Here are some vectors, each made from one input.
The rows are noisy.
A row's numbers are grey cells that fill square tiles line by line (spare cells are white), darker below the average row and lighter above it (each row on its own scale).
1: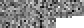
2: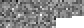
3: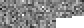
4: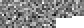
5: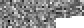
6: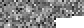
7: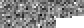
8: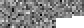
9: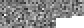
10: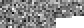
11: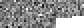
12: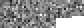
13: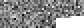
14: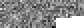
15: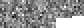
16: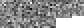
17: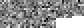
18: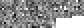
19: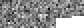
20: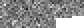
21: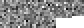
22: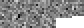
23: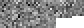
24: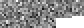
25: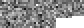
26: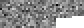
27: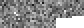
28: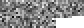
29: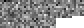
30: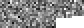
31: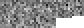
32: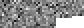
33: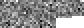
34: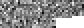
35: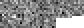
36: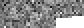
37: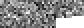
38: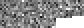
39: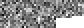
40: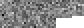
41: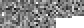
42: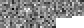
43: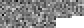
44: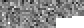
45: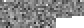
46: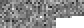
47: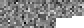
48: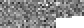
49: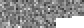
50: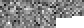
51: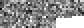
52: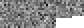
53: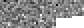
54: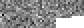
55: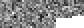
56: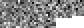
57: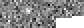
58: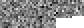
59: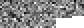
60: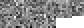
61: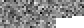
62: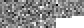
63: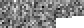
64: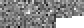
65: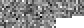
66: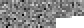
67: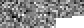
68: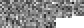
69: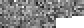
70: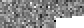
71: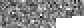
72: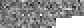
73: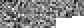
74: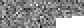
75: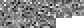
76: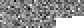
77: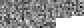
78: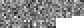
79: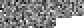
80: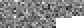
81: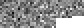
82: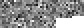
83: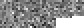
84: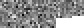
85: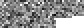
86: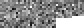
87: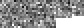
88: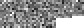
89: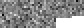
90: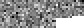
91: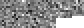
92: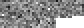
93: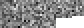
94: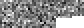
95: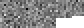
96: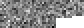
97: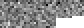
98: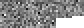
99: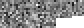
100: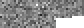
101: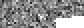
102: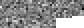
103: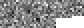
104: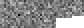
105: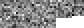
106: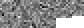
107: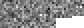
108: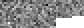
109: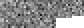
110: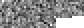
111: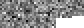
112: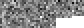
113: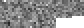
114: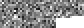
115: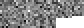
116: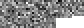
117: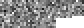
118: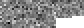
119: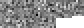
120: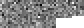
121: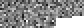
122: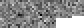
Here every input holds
a node of each of two 8-node trees and a node of a 9-node tree.
